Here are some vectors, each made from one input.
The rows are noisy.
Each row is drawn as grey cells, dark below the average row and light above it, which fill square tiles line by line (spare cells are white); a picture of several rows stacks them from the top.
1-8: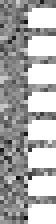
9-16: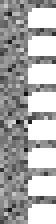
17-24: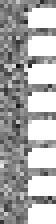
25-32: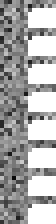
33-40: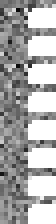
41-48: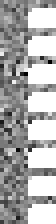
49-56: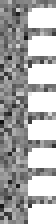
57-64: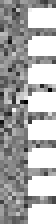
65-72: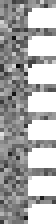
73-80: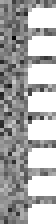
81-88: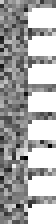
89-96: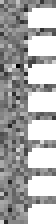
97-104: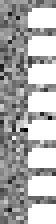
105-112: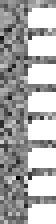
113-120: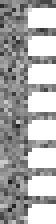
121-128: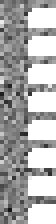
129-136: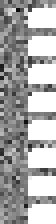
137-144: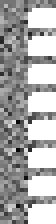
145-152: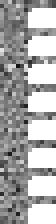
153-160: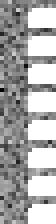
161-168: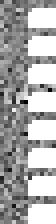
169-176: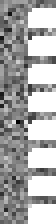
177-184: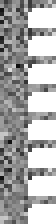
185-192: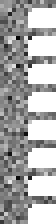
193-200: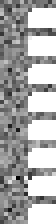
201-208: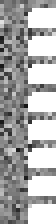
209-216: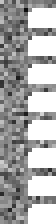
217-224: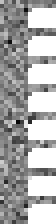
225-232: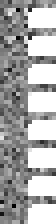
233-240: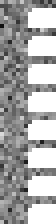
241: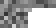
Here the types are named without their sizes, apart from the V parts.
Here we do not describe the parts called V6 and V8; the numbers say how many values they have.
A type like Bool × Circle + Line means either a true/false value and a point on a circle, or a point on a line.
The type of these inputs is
(Bool × Bool × Bool × Bool + V8) × V6 + List(Line).
